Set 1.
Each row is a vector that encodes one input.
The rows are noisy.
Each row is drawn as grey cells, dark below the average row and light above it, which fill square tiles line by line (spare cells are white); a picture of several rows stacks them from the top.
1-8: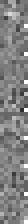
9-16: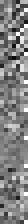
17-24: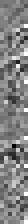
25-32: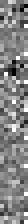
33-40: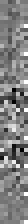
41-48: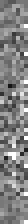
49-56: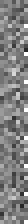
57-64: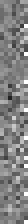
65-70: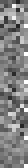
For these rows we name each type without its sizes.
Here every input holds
a list of points on a line.
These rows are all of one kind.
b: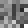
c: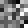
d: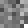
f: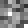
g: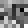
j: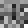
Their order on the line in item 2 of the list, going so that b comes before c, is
j, g, f, d, b, c.
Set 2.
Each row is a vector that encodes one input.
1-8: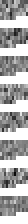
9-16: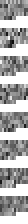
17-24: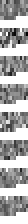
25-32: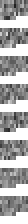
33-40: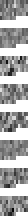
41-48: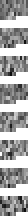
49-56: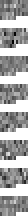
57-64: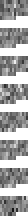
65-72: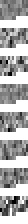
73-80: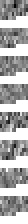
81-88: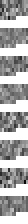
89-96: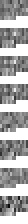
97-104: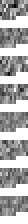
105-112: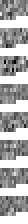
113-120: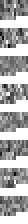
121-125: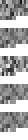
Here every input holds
either one of 12 labels, or three true/false values.
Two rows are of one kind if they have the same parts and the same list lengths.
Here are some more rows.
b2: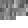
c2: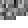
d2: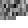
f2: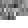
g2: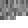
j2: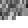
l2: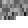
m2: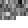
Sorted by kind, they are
b2, g2, j2
c2, d2, f2, l2, m2

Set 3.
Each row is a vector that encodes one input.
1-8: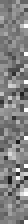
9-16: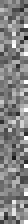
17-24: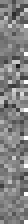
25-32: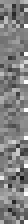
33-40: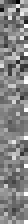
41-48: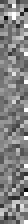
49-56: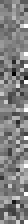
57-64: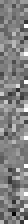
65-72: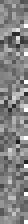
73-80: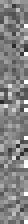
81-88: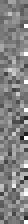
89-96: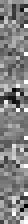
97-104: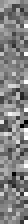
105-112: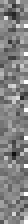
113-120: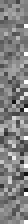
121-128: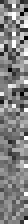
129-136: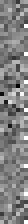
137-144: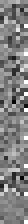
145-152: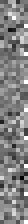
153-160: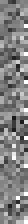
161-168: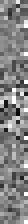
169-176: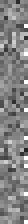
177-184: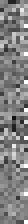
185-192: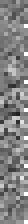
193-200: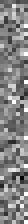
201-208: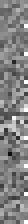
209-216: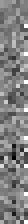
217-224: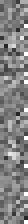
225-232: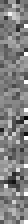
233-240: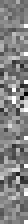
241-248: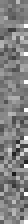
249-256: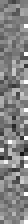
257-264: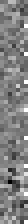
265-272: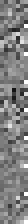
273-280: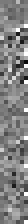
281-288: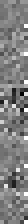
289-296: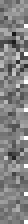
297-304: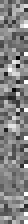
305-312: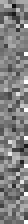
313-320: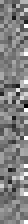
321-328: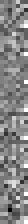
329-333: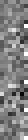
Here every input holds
a list of up to two points on a 13-point line.
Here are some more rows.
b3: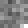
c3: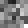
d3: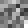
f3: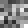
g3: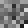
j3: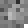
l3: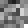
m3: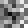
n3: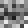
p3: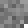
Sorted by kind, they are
b3, c3, f3, l3
d3, g3, j3, p3
m3, n3

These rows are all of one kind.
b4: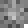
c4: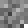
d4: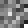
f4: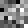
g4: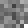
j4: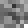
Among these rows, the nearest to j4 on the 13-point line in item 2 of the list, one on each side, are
b4 and f4.
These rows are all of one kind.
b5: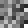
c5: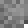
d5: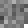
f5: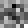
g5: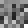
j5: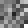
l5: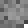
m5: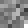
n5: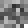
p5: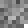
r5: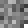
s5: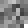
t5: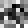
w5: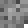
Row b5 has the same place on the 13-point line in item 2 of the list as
f5, r5 and s5.
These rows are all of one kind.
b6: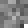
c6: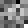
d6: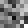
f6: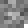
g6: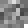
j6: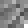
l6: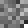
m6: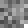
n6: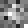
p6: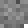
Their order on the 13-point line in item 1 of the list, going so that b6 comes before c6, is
b6, j6, d6, f6, n6, g6, c6, l6, p6, m6.
